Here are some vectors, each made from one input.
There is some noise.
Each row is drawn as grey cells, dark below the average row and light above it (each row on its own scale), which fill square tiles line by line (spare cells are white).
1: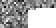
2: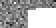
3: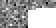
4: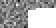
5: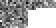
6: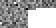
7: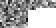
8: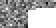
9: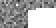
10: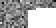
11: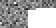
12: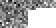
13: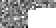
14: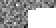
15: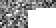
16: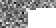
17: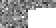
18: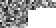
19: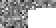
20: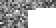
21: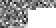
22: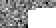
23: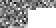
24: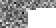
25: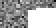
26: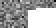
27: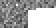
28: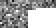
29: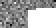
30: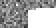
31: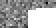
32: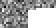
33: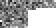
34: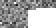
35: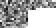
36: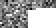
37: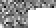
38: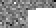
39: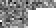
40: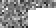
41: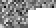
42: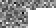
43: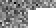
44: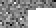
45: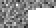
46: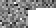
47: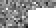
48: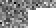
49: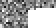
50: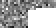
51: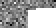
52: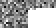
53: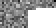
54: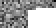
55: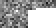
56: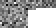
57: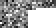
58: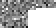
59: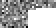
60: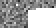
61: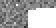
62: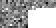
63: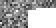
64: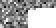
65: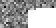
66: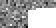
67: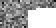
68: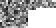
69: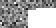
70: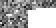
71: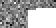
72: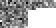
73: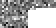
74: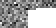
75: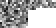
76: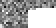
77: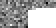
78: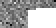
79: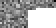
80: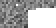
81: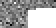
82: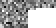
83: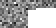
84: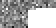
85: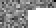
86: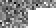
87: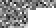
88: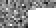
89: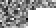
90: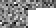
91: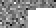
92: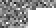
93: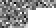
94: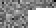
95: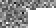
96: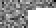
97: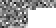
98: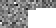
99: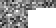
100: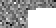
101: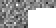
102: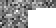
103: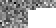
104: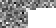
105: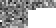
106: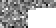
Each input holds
either a point on a 5-point line, or three true/false values.
